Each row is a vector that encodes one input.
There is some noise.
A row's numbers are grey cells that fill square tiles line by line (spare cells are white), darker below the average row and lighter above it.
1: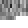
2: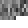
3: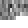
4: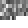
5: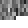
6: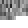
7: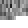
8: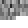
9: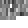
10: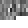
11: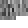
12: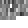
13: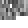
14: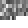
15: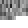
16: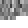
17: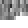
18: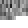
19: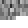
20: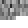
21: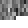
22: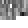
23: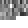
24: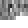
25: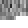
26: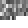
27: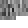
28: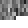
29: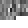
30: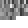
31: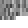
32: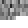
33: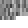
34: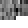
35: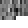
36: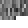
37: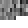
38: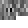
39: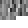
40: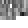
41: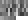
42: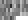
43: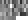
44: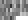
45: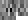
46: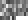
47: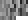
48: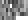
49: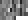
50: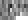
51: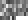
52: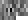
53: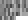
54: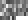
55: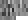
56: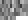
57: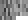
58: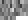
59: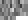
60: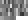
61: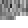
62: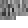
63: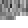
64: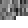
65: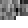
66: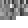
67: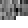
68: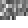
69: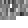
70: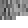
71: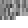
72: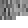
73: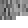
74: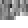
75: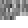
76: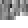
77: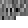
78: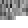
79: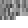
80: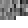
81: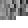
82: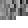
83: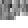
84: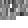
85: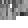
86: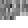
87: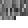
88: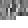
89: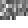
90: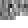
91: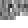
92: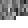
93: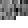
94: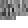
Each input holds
either a fixed value, or a point on a 5-point line and a point on a 6-point line, or a node of a 10-node tree.
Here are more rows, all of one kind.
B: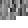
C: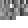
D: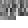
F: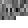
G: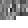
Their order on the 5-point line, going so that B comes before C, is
F, D, G, B, C.
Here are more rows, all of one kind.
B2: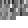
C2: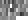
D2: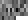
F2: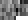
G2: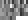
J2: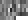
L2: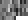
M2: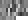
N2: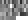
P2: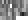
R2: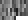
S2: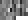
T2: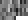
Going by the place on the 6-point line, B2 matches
C2 and G2.
